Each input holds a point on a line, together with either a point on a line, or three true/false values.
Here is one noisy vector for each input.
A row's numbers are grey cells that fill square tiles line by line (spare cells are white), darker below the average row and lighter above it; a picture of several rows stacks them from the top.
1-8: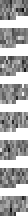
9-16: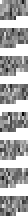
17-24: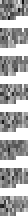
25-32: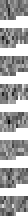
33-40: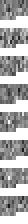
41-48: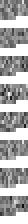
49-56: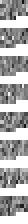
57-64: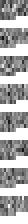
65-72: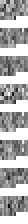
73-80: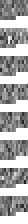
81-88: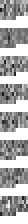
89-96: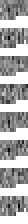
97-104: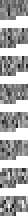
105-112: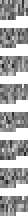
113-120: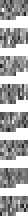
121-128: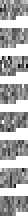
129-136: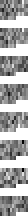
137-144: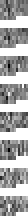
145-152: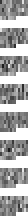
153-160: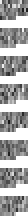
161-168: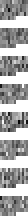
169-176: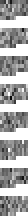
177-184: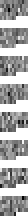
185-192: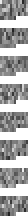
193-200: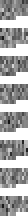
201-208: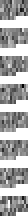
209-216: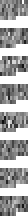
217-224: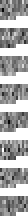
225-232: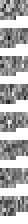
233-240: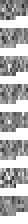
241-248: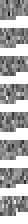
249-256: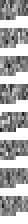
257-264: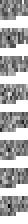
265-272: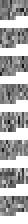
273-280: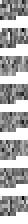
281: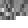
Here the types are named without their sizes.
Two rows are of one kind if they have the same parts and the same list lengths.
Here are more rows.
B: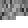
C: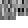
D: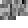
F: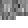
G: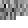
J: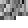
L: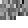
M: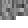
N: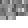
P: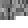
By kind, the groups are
B, F, M, N, P
C, D, G, J, L

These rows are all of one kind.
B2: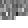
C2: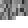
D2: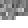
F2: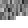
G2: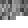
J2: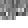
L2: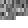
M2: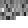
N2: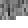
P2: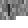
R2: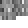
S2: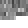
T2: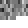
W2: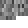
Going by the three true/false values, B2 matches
D2, J2, L2 and M2.
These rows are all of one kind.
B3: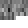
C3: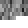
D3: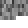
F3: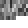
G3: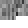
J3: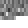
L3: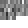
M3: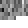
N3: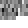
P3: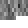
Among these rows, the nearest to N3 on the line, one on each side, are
L3 and M3.
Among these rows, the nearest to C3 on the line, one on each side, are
B3 and F3.
